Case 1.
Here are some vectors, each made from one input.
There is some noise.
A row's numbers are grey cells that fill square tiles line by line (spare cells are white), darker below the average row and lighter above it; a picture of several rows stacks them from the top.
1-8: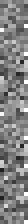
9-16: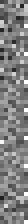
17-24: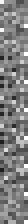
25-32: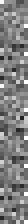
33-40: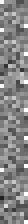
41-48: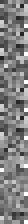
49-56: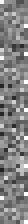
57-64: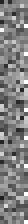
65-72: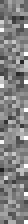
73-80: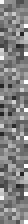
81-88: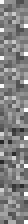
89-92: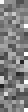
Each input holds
a node of a 7-node tree.
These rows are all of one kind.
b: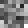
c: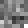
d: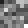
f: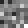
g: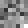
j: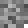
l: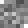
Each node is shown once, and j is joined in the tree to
c, d and l.
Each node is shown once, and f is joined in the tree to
d.
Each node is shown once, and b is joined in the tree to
c.
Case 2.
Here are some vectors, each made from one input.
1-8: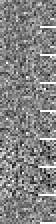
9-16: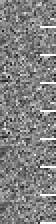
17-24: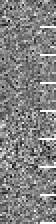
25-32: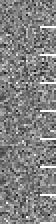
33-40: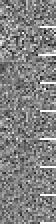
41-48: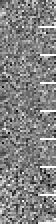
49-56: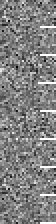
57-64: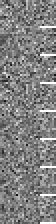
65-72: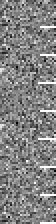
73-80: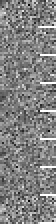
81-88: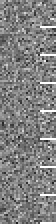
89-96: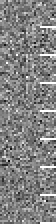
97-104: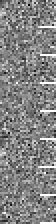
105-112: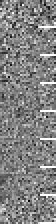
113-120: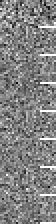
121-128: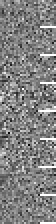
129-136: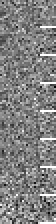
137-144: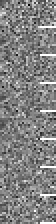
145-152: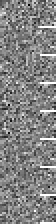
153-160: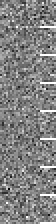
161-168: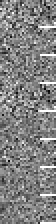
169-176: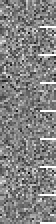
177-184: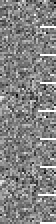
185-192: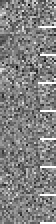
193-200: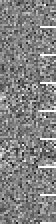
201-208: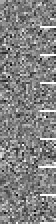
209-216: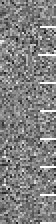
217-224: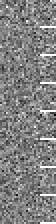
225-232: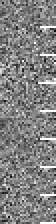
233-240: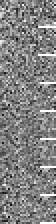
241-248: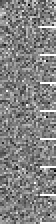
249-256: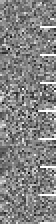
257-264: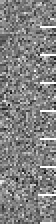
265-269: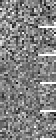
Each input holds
a point on a 17-point line.
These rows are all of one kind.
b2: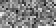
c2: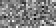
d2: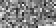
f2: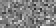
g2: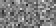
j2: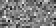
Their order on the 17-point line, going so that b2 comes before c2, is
d2, b2, c2, f2, g2, j2.
